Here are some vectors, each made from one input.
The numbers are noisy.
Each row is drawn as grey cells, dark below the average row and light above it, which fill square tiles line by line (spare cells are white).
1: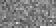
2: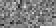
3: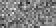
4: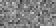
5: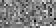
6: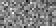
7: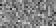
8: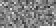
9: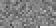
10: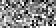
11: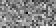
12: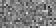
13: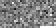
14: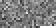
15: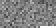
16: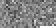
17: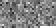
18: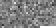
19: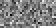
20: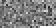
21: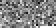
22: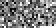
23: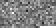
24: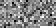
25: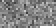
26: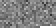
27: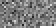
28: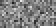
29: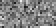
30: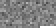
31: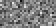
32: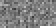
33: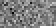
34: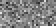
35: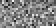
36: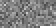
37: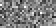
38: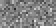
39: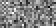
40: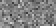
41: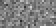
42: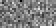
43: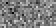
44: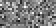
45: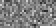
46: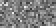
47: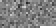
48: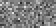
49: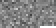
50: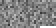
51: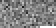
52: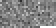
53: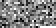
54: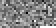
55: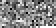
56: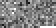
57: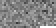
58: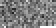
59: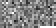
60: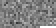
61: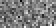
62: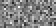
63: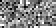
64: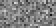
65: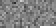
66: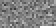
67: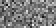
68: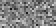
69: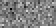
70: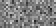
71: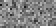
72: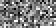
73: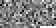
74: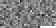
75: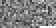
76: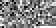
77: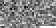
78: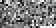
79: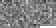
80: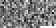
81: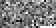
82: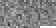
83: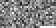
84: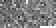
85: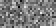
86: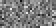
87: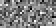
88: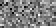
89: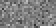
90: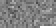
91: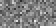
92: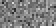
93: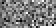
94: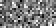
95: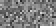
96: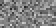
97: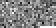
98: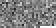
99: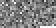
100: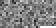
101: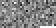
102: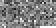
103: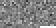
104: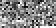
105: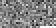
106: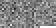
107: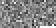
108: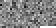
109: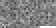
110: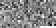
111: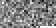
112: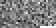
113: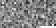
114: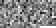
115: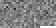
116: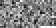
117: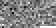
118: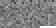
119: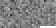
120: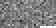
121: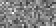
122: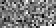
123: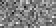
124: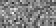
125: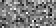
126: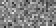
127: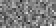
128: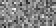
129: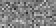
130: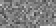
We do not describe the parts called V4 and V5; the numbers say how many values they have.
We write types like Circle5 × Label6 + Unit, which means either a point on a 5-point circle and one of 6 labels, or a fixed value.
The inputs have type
(Tree8 + Unit) × (Tree9 + V4) × V5.
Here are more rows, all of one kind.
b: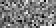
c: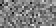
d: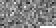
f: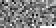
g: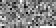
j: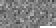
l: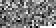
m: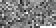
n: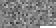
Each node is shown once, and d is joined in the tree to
b, j and m.
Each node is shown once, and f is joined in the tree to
m.
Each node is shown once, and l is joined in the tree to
j.
